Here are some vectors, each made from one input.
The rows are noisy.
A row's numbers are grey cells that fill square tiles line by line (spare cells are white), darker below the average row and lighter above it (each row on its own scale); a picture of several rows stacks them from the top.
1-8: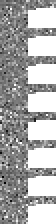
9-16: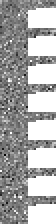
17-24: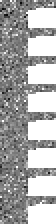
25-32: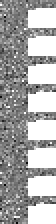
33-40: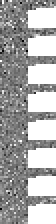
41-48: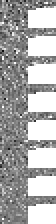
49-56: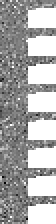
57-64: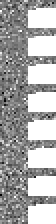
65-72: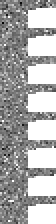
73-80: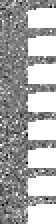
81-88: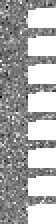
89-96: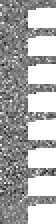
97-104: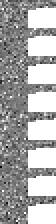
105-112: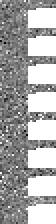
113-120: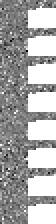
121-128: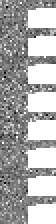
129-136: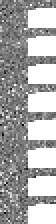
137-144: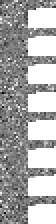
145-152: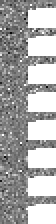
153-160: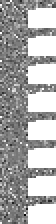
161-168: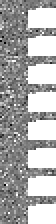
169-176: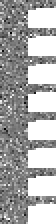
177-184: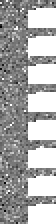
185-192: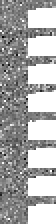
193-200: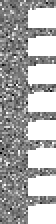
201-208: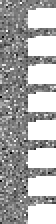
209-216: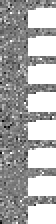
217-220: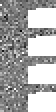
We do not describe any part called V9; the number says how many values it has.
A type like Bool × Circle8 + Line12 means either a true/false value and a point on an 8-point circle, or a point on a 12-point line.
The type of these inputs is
(Bool × Bool × Bool × Bool + V9) × Label5.
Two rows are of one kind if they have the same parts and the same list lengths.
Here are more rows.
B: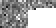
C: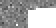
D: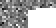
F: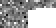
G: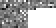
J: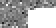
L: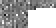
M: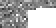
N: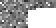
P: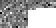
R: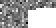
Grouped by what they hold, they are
B, G, L, M
C, D, F, J, N, P, R

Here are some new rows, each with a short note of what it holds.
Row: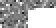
one of 5 labels and four true/false values
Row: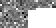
one of 5 labels and four true/false values
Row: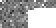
one of 5 labels and a value of V9
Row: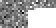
one of 5 labels and a value of V9
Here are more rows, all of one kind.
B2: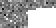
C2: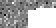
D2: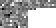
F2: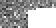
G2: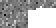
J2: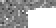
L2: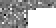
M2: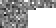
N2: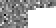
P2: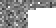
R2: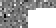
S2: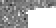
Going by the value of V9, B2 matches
C2 and L2.
